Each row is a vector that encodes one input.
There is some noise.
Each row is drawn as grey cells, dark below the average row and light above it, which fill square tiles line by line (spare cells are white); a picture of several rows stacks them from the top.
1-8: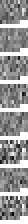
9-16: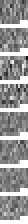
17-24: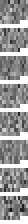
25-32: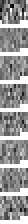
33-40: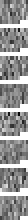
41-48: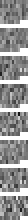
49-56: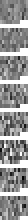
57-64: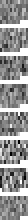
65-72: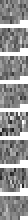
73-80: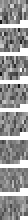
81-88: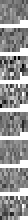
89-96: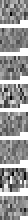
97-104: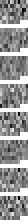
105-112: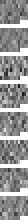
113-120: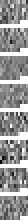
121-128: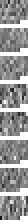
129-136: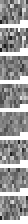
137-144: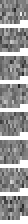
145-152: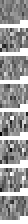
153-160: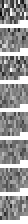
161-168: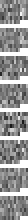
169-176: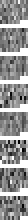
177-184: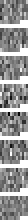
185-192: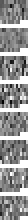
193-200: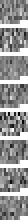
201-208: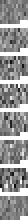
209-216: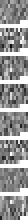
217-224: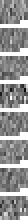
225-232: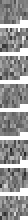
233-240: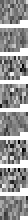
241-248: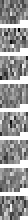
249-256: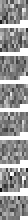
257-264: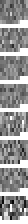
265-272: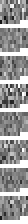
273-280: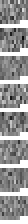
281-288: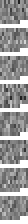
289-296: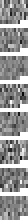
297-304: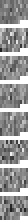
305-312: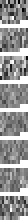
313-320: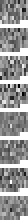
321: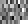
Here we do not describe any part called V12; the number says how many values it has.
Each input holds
either a point on an 8-point circle and a value of V12, or a point on a 9-point circle.
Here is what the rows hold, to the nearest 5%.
About 60% of them hold a point on an 8-point circle and a value of V12. The rest hold a point on a 9-point circle.
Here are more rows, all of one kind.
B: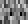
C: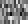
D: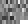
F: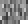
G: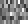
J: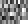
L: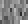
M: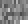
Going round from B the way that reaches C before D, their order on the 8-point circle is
B, C, G, M, D, L, F, J.
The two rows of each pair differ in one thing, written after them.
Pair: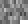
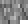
the place on the 8-point circle
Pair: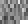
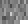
the value of V12
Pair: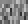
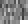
the place on the 8-point circle
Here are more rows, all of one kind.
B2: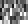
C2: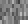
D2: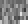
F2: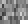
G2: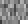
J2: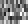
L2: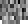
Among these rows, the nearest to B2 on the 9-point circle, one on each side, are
C2 and G2.
